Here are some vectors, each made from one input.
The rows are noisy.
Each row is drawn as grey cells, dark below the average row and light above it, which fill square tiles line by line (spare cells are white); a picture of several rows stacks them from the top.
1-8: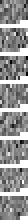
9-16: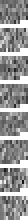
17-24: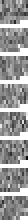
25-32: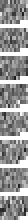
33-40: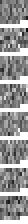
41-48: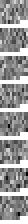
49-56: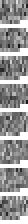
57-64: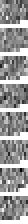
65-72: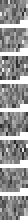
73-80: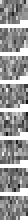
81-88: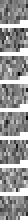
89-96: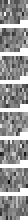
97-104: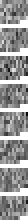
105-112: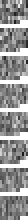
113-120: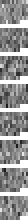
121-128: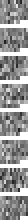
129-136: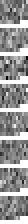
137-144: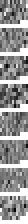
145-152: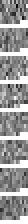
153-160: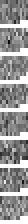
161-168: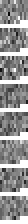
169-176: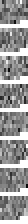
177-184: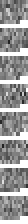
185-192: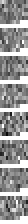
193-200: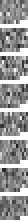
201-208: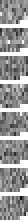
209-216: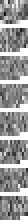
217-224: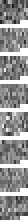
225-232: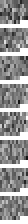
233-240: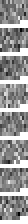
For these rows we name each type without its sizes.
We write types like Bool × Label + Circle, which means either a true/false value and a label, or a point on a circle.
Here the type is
(Bool × Bool × Bool × Bool + Line) × Tree.
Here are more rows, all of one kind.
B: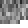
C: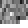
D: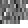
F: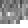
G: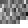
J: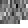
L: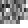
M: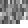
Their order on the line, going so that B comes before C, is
B, F, C, M, L, D, G, J.
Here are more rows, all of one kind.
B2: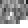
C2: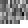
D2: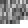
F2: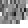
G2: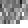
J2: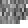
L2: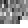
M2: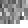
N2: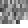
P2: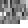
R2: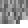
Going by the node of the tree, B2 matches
J2, L2, N2 and P2.
